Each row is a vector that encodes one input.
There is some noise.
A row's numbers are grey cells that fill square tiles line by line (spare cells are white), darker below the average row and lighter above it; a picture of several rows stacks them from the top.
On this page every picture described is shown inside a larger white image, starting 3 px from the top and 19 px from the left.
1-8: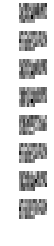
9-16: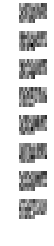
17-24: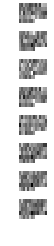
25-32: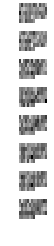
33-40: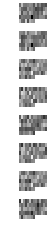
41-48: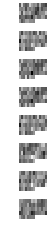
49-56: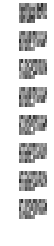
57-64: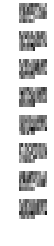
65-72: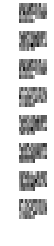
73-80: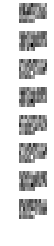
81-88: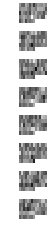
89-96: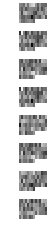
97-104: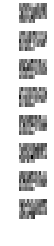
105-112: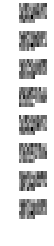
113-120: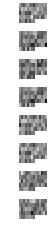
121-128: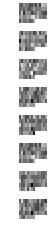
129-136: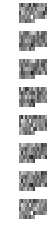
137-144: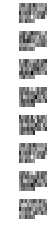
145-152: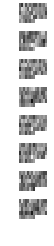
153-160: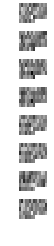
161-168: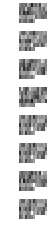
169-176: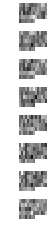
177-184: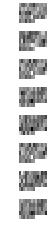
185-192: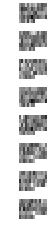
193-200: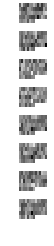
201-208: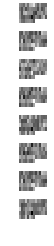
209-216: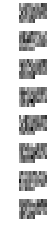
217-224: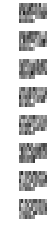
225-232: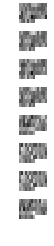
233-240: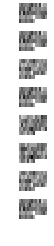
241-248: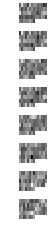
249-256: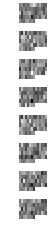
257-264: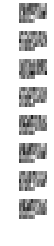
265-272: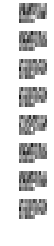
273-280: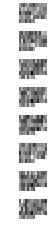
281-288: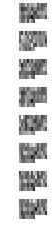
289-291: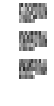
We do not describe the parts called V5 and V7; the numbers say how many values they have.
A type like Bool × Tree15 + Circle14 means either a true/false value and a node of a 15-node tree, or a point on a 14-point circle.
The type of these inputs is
Bool × Bool × Bool × Bool + (Line13 + V5) × V7.
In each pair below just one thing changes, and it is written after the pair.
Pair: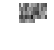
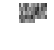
the value of V5
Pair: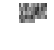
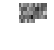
the value of V7
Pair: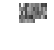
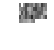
the value of V5
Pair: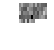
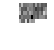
the value of V5
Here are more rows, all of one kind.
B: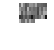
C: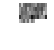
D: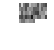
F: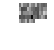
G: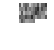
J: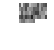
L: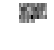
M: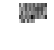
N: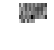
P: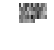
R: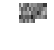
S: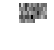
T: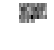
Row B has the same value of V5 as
D, F and J.
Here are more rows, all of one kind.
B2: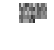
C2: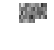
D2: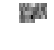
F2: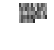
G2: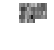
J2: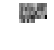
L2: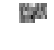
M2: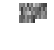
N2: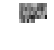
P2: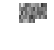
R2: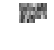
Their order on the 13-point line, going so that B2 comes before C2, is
F2, J2, N2, L2, D2, R2, M2, G2, B2, P2, C2.
